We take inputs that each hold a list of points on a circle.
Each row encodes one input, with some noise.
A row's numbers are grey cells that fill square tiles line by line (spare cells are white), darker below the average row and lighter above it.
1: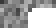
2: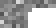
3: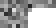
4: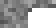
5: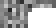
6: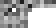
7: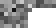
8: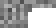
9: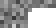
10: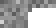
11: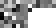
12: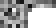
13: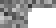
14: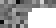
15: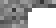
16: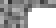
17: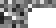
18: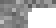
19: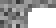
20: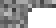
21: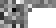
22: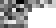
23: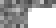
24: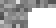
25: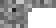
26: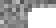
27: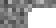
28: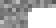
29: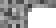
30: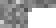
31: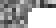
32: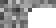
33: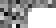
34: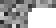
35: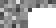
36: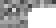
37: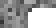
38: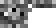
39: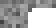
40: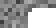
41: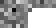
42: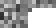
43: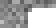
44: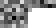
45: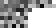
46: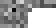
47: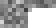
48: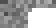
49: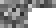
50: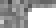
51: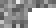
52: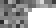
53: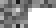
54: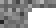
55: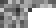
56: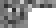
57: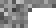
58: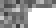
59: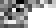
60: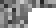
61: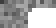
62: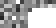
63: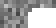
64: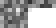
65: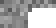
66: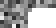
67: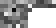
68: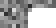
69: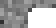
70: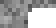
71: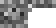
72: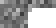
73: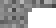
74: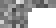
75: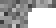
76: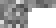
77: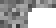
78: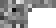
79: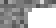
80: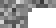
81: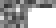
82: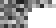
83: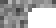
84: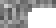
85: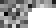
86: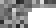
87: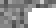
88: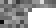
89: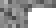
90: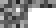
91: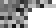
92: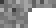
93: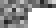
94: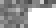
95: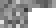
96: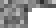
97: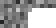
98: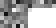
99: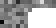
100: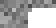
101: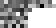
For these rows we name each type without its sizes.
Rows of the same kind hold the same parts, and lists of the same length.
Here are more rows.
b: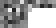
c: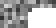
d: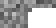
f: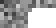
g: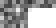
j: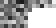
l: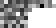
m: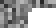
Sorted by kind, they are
b, g
c
d, f, m
j, l

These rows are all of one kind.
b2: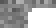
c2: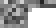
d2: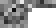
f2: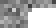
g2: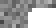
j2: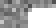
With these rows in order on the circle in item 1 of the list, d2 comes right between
c2 and g2.
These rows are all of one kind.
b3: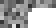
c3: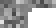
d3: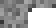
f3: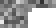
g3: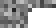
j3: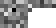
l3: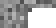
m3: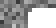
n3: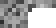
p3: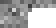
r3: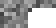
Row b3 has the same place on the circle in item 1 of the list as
d3, g3, j3 and n3.
